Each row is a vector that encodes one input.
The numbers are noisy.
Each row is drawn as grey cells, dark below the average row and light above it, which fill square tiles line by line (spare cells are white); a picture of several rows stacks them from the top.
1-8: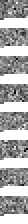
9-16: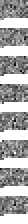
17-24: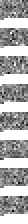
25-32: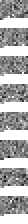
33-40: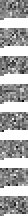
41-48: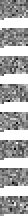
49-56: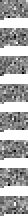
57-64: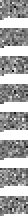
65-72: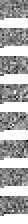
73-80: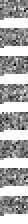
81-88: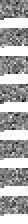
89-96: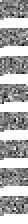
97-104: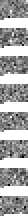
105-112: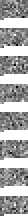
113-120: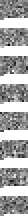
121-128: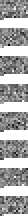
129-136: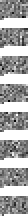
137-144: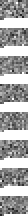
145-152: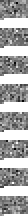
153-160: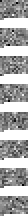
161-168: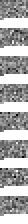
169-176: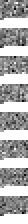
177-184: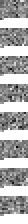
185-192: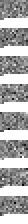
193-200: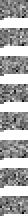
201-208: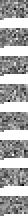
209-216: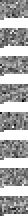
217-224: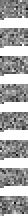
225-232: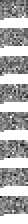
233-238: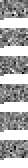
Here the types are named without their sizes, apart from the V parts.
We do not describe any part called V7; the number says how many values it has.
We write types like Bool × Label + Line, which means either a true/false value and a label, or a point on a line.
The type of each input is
Bool × Circle × V7.
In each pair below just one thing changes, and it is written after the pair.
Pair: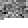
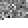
the true/false value
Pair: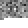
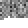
the true/false value
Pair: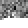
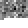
the place on the circle
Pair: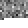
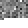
the value of V7
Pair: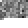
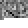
the true/false value
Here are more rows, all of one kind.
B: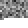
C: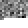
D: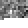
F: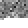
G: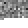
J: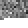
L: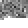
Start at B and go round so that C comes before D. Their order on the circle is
B, G, F, L, C, D, J.
